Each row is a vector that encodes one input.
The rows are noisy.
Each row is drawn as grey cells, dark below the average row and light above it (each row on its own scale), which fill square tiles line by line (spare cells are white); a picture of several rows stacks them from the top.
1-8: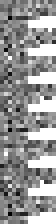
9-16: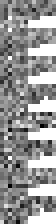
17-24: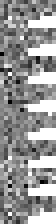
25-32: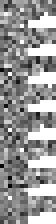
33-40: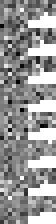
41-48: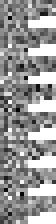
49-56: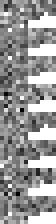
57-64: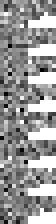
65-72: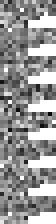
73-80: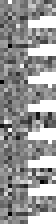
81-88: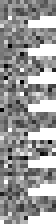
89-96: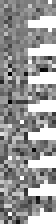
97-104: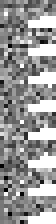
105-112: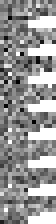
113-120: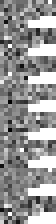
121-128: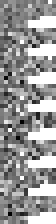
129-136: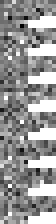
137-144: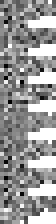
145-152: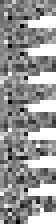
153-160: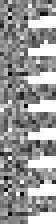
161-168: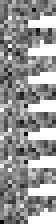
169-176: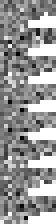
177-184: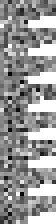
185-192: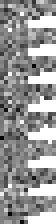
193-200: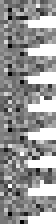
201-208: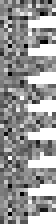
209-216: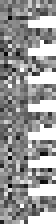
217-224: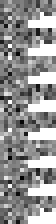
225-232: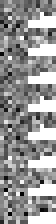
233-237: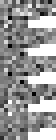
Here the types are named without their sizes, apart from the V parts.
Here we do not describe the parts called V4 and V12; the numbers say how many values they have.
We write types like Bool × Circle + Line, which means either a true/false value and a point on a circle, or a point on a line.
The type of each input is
Bool × (Line + V4) + V12.
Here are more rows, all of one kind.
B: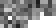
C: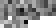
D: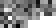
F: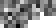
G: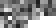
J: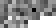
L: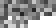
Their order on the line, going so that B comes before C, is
L, J, D, B, G, C, F.
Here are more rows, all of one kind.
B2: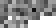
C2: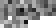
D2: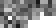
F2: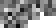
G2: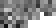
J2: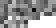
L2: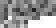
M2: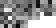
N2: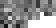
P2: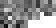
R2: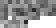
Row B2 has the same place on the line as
G2, J2, N2 and P2.
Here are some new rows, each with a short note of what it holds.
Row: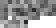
a point on a line and a true/false value
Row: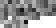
a point on a line and a true/false value
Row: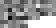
a value of V12
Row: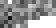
a value of V12
